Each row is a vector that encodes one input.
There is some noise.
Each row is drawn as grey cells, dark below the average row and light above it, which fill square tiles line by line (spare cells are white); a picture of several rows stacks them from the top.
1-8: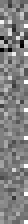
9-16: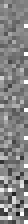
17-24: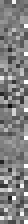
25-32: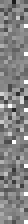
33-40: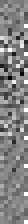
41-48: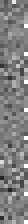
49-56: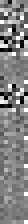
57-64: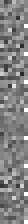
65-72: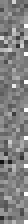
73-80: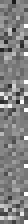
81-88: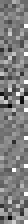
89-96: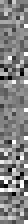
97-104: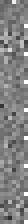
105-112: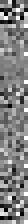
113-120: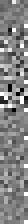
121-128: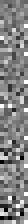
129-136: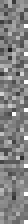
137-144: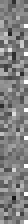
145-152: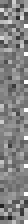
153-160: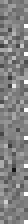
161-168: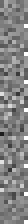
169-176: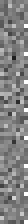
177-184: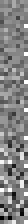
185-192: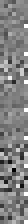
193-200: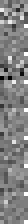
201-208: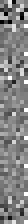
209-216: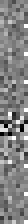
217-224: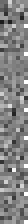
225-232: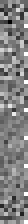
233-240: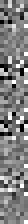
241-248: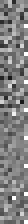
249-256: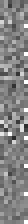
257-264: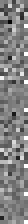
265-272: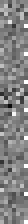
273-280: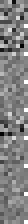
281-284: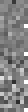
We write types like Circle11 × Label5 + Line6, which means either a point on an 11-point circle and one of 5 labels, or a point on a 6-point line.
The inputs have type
(Bool × Bool × Bool × Bool + Unit) × Line9.
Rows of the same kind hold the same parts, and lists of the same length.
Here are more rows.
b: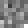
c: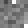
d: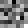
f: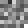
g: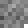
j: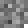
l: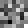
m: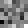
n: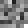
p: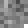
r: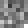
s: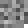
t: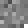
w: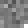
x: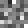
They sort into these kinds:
b, c, f, g, m, p, r, s, w, x
d, j, l, n, t

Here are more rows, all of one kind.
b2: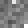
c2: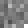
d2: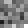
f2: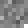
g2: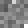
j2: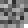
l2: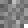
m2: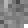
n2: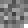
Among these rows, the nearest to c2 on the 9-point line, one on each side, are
d2 and l2.
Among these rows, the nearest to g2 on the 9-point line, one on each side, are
b2 and l2.
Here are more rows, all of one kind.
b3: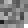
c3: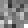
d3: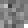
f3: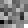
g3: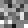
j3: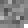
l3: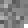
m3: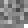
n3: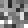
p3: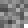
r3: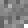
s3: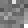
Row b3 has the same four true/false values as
c3, f3, l3 and s3.
